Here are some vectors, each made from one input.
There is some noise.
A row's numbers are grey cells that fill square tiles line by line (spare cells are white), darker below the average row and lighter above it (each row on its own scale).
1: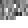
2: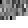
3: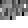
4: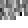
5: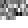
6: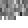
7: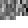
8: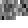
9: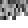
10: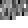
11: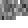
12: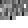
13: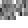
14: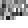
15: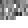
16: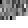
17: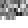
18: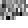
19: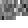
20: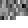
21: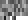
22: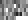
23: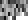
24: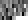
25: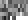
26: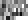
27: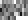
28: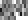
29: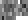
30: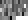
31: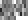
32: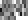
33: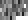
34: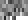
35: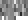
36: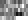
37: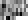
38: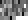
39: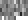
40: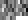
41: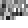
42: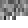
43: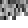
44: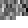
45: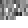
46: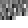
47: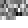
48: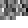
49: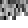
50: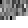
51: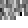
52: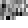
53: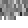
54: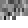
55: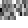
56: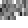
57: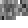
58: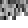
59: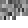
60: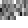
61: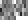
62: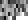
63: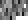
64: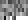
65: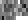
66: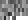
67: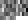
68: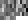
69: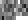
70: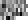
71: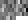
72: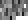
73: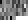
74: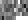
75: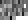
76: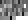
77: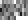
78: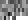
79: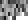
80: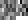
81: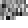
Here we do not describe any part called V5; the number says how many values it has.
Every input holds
a value of V5, together with a list of up to two items, each a point on each of two 3-point lines.
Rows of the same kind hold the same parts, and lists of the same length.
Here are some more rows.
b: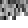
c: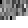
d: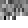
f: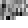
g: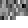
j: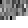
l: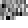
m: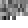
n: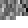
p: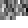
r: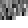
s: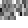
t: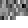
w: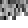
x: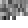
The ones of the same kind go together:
b, c, g, j, t, w
d, n, p
f, l, m, r, s, x

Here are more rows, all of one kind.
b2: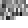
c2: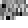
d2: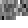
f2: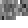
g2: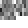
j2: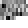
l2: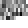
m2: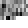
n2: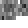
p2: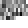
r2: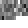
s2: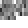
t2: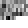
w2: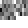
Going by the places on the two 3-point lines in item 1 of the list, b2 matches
g2, l2 and p2.
